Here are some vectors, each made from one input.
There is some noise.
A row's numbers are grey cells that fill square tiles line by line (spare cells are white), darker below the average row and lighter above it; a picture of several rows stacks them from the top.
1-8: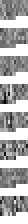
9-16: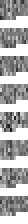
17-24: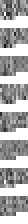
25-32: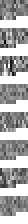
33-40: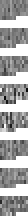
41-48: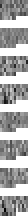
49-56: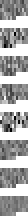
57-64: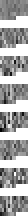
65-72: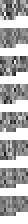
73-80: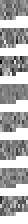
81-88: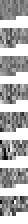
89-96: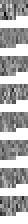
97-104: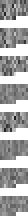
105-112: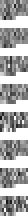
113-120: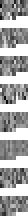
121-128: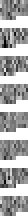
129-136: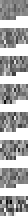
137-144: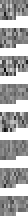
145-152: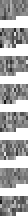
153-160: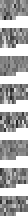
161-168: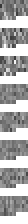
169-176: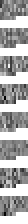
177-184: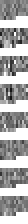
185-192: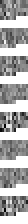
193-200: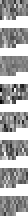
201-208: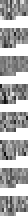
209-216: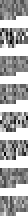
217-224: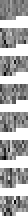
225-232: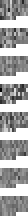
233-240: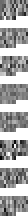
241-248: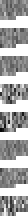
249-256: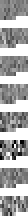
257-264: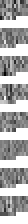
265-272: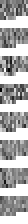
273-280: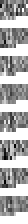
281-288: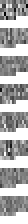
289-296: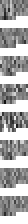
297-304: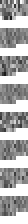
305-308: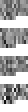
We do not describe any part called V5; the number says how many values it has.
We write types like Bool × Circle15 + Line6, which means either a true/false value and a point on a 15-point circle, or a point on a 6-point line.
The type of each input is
Bool × (Line6 + V5) × Line9 + Circle10 + Line10.
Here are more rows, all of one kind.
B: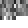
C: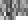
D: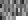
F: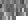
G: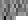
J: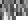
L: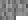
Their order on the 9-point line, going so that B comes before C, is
J, F, B, G, C, L, D.
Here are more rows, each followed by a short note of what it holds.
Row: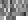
a point on a 10-point circle
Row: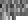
a point on a 10-point line
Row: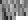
a point on a 10-point circle
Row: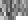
a point on a 9-point line, a true/false value and a value of V5
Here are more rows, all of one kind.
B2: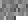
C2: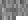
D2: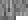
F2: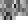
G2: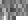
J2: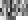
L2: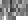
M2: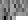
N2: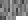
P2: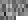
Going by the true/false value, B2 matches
C2, D2, G2 and J2.
